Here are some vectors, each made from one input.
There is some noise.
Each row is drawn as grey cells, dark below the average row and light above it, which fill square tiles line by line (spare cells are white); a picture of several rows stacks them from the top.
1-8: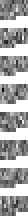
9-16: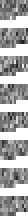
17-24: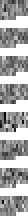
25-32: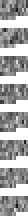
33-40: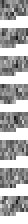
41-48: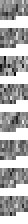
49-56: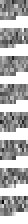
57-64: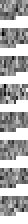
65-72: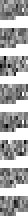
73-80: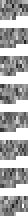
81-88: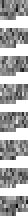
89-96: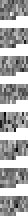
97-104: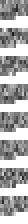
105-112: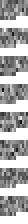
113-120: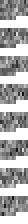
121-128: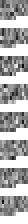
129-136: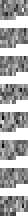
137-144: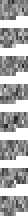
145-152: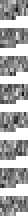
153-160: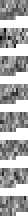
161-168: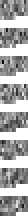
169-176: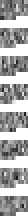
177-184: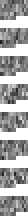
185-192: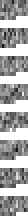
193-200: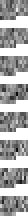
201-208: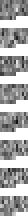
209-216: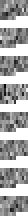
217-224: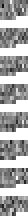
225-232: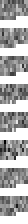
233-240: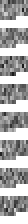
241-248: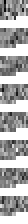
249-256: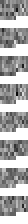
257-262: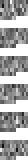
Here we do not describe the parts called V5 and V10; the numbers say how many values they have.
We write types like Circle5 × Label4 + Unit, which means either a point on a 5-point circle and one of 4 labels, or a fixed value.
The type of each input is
List3(Line6) + (Tree9 + V10) × V5.
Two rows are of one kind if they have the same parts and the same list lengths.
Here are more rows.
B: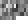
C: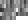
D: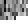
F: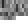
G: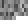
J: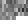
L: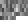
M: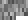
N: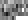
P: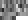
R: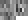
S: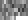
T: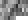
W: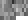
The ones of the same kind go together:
B, N, T
C, L, P
D
F, G, R
J, S
M, W

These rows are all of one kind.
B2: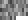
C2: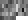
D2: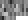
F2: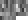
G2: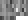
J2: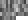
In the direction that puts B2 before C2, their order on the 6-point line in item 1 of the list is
B2, J2, G2, C2, F2, D2.
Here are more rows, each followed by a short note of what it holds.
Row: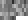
a list of two items
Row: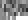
a list of one item
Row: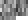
a value of V5 and a value of V10
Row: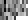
the empty list
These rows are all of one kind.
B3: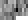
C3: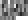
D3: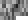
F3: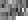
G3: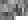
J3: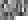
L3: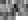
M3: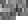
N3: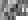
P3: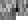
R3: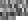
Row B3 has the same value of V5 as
N3 and P3.
